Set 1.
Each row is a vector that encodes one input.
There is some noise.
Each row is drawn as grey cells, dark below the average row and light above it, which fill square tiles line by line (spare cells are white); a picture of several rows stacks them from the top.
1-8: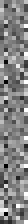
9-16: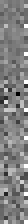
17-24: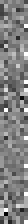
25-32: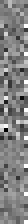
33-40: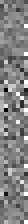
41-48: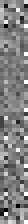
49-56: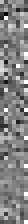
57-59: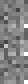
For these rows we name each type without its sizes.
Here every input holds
three true/false values.
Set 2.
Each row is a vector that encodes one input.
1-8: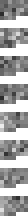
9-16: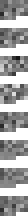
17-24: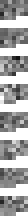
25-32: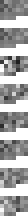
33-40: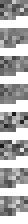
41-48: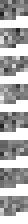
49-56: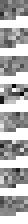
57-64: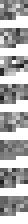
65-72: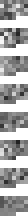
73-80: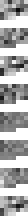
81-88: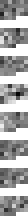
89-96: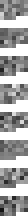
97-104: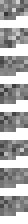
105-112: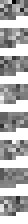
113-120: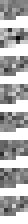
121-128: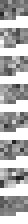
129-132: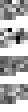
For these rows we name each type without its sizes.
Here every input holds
either a fixed value, or a node of a tree.
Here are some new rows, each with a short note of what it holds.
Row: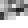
a fixed value
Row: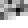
a fixed value
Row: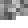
a node of a tree
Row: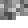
a node of a tree
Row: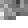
a node of a tree
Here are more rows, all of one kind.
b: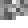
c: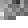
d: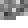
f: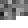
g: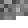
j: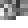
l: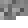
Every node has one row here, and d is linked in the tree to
b and l.
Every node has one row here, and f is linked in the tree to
g.
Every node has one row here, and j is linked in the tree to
c.
